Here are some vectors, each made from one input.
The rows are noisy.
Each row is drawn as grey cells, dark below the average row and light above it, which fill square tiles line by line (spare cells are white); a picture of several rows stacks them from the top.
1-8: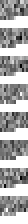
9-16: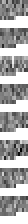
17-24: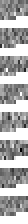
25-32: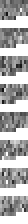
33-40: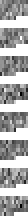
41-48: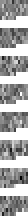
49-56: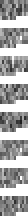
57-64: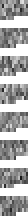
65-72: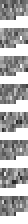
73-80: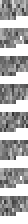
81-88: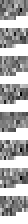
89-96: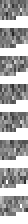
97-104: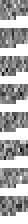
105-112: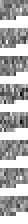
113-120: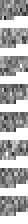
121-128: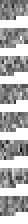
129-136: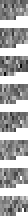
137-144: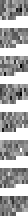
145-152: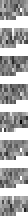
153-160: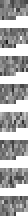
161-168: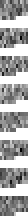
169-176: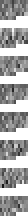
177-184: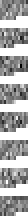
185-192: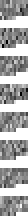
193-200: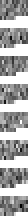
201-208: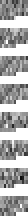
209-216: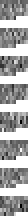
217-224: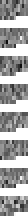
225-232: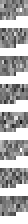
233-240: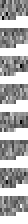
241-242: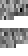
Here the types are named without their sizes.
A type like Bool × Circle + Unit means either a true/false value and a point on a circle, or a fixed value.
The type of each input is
(Bool × Bool × Bool × Bool + Label) × (Circle + Unit).
